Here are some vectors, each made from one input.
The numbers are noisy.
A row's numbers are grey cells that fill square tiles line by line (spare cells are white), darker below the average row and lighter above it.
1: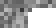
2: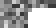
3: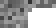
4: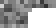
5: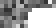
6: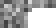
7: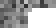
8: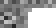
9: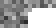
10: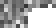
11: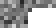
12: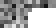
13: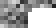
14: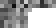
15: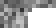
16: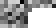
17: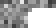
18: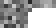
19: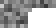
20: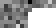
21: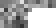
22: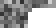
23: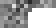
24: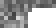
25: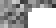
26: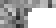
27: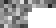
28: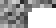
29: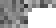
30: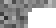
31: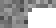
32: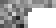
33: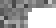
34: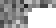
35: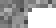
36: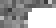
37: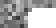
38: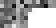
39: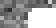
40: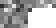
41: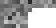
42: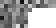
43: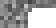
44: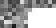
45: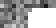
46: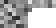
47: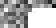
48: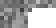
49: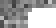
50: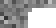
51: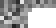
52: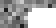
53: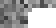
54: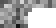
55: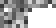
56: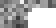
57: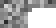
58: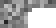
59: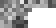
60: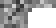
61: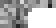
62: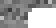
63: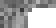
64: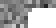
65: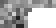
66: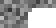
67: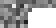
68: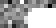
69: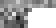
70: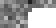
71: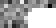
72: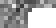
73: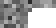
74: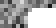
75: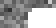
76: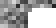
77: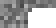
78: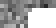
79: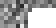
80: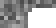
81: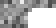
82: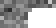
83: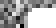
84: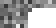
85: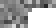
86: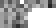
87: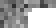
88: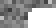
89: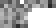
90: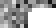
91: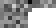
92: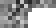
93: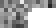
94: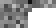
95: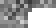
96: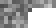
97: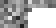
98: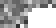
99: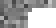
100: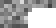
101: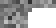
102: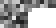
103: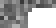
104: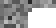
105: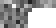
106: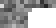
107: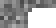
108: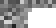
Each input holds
either a fixed value, or a node of a 9-node tree, or three true/false values.
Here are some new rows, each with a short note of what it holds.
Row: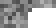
three true/false values
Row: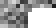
a fixed value
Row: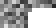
a fixed value
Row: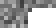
three true/false values
